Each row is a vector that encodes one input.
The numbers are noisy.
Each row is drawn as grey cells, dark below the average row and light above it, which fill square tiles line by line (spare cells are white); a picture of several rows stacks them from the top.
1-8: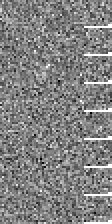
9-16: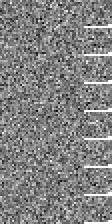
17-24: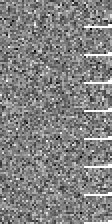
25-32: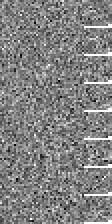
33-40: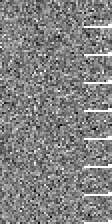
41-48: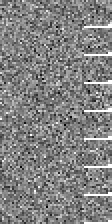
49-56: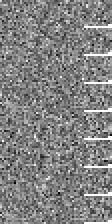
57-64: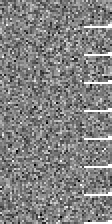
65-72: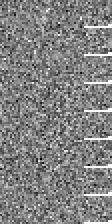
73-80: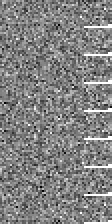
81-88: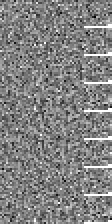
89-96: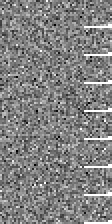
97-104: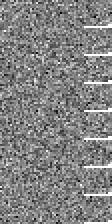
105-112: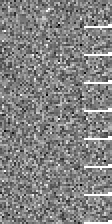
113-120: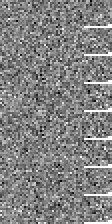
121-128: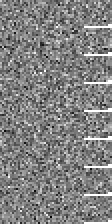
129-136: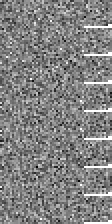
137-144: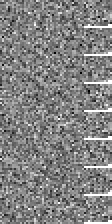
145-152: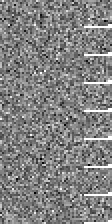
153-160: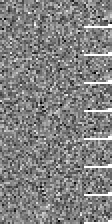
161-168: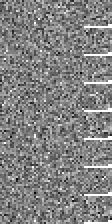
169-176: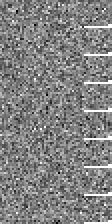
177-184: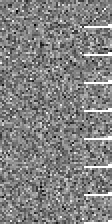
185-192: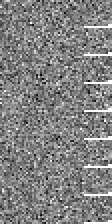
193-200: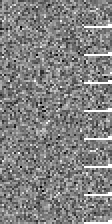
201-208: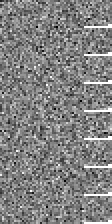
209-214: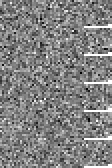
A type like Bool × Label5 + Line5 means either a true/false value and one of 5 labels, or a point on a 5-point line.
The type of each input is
Circle20 + Line9.
